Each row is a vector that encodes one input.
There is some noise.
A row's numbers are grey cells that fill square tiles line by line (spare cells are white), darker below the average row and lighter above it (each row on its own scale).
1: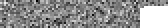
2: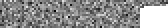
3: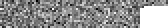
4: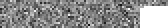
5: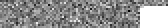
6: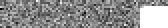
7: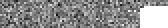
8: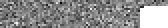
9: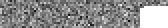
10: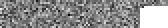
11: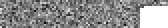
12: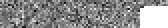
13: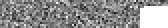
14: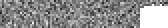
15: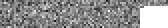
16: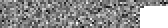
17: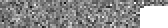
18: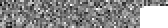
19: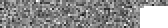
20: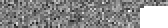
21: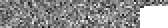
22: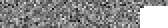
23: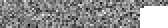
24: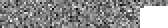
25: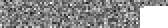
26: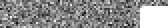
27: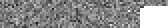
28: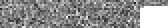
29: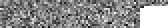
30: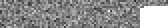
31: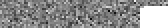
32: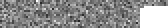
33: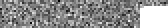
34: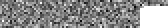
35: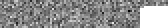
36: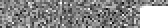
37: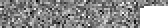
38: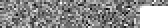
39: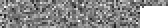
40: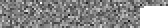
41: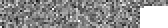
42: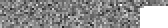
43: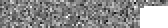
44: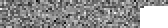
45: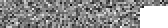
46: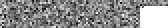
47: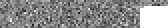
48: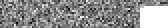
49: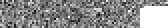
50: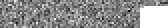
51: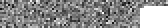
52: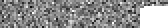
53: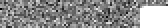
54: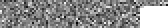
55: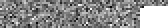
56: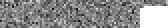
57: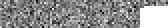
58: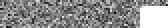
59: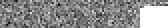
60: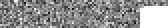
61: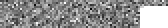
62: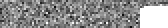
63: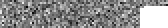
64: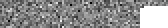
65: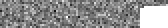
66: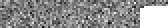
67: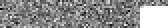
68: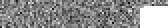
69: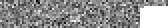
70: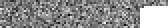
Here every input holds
either a node of a 7-node tree, or a node of a 10-node tree.
